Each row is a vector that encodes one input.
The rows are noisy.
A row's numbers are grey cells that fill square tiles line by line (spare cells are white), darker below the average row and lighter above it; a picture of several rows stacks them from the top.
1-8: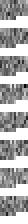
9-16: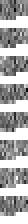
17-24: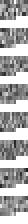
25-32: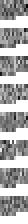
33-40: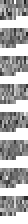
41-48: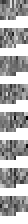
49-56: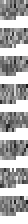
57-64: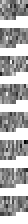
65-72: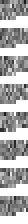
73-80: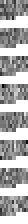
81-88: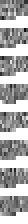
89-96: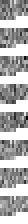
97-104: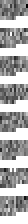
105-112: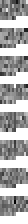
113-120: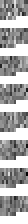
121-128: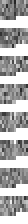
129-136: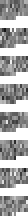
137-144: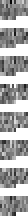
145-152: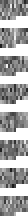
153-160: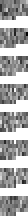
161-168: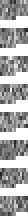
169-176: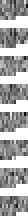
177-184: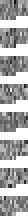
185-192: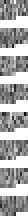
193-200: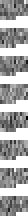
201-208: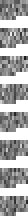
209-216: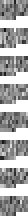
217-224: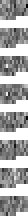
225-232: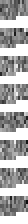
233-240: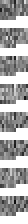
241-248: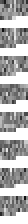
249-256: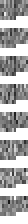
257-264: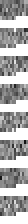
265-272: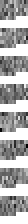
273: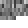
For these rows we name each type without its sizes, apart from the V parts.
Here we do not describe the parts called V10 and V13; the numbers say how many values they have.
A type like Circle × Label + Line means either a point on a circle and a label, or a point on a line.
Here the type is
Bool × (Line + V10) × V13.
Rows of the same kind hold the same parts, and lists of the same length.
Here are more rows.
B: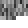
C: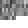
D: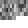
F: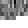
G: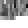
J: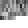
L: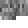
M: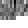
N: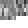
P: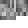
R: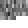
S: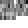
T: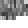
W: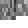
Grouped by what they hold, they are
B, C, F, G, L, M, R, T, W
D, J, N, P, S

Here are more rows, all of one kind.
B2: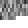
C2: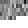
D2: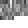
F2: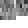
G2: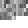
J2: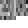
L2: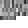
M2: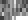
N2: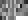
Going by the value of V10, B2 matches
D2 and L2.
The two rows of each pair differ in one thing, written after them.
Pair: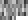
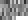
the value of V13
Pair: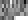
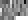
the true/false value
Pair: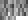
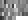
the value of V13
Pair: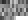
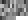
the true/false value
